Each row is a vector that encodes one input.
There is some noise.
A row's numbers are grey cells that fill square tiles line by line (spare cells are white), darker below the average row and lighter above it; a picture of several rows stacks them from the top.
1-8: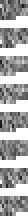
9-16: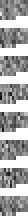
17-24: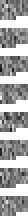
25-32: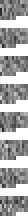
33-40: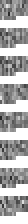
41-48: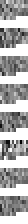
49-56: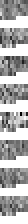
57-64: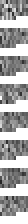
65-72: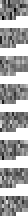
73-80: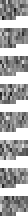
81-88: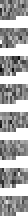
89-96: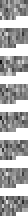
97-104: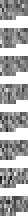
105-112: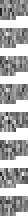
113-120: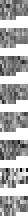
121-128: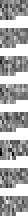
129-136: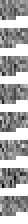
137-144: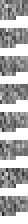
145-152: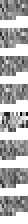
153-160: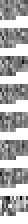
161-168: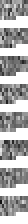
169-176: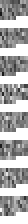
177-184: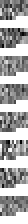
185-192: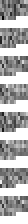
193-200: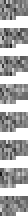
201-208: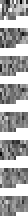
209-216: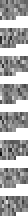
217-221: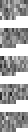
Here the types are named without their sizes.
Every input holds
either a point on a circle, or a fixed value.
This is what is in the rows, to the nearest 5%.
About 95% of them hold a point on a circle. The rest hold a fixed value.
